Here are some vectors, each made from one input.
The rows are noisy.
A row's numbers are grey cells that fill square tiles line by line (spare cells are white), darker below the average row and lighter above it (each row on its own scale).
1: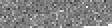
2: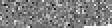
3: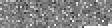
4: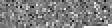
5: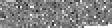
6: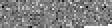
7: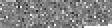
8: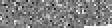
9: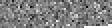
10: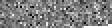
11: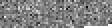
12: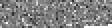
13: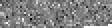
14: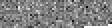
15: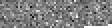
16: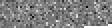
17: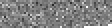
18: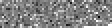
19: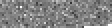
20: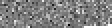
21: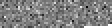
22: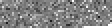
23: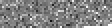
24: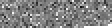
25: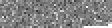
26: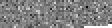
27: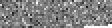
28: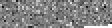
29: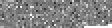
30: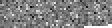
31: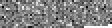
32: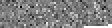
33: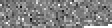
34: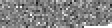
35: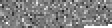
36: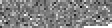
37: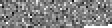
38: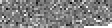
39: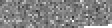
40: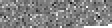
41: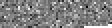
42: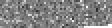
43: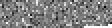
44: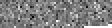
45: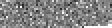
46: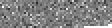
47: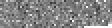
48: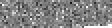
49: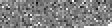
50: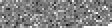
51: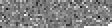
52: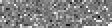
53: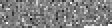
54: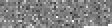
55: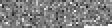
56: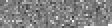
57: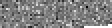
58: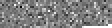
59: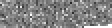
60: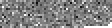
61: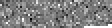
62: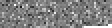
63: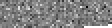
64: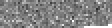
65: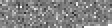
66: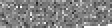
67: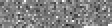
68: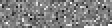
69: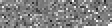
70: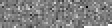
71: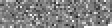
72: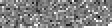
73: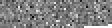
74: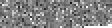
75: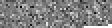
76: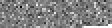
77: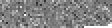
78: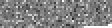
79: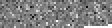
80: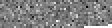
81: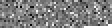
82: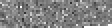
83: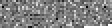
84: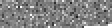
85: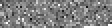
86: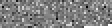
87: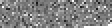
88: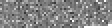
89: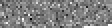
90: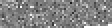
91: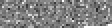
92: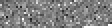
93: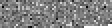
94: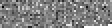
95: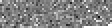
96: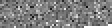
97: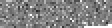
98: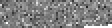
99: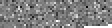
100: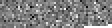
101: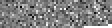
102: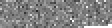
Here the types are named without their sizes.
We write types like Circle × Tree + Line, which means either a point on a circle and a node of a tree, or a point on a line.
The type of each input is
List(Line).
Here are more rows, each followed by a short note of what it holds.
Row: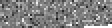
a list of one item
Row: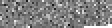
the empty list
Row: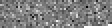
a list of one item
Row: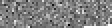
the empty list
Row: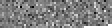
a list of one item
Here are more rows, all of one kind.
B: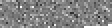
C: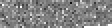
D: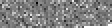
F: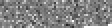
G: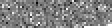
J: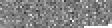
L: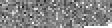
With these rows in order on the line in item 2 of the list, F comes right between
B and D.
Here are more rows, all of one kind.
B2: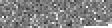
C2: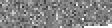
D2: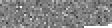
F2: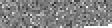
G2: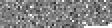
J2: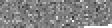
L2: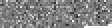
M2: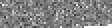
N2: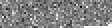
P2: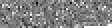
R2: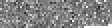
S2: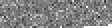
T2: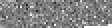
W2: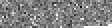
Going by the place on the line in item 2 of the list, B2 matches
C2, N2, R2 and W2.
